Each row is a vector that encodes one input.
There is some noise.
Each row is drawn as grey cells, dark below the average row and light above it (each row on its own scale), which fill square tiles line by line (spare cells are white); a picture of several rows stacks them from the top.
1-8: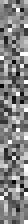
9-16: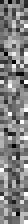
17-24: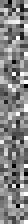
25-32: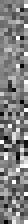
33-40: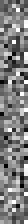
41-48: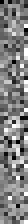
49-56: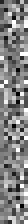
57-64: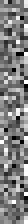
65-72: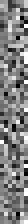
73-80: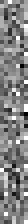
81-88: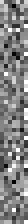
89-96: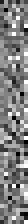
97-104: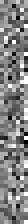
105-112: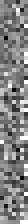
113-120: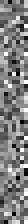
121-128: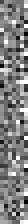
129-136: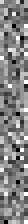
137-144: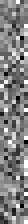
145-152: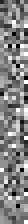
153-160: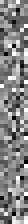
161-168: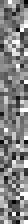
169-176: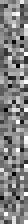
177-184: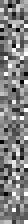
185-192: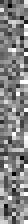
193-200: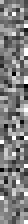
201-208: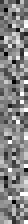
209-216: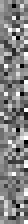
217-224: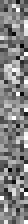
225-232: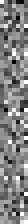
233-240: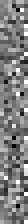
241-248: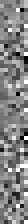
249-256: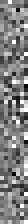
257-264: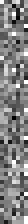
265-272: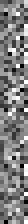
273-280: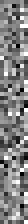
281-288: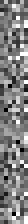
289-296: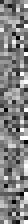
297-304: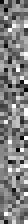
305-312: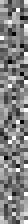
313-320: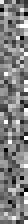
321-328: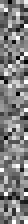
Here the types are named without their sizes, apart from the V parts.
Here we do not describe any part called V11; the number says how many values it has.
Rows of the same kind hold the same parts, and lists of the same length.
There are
2 kinds of row.
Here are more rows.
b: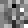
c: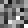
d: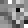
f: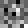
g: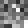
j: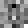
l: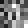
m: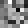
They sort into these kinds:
b, d, j, m
c, f, g, l

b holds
a point on each of two circles.
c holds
a point on a circle and a value of V11.
